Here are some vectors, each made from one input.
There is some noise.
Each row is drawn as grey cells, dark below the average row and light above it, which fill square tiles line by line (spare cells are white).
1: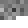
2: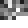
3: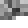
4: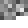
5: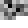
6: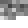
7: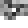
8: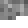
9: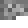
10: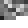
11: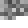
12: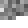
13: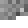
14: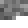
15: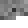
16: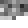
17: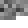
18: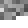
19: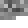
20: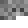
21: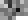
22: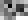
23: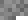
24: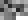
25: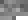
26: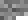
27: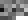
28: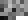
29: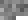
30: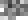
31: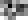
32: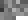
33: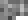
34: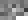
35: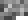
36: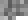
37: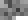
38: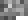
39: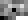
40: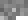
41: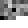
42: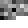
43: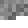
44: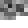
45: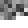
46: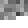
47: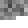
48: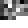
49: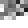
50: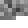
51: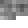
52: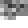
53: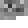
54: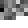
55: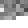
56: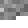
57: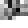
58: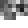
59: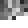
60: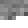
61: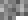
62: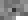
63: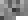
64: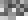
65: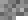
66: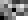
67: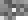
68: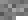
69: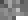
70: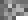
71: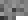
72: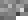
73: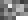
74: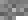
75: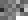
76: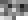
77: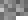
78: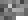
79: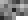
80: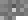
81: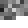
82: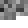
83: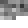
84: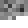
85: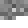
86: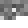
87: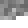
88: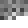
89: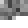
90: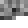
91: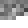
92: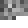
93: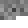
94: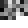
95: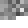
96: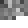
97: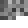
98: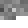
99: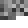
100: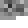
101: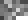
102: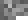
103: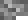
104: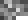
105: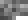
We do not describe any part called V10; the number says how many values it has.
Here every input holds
a true/false value, together with either a point on a 7-point line, or a value of V10.
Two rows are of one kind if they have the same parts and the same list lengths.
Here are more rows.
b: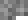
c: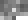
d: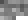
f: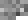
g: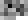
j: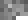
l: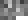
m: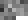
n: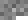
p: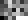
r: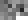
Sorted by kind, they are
b, d, l, p, r
c, f, g, j, m, n

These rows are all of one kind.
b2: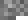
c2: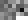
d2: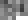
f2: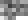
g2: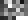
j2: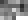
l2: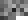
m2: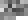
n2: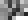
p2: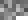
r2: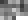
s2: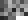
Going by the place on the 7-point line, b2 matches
c2, g2 and m2.
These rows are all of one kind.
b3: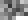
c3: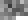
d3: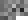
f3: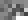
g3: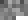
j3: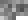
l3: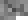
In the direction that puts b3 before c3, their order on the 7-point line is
l3, g3, b3, c3, f3, d3, j3.
